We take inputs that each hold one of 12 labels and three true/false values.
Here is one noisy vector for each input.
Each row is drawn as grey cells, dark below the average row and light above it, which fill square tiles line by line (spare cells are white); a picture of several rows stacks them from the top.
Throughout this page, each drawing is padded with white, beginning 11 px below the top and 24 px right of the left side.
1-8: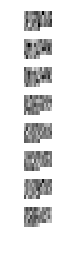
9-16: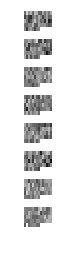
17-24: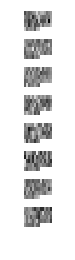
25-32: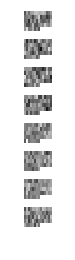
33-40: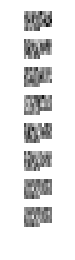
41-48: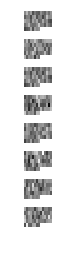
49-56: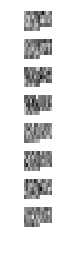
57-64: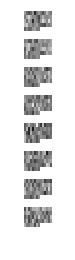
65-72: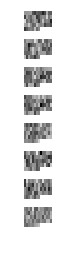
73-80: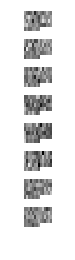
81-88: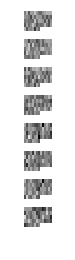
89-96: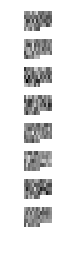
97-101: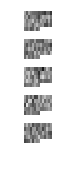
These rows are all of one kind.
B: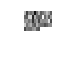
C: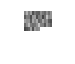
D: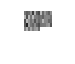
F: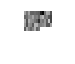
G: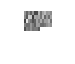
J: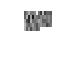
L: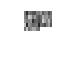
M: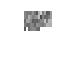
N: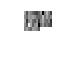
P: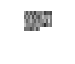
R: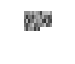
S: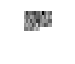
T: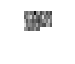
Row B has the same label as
G and R.
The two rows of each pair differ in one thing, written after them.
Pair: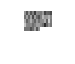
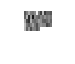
one of the three true/false values
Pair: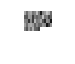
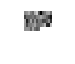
the label
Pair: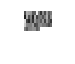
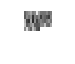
the label
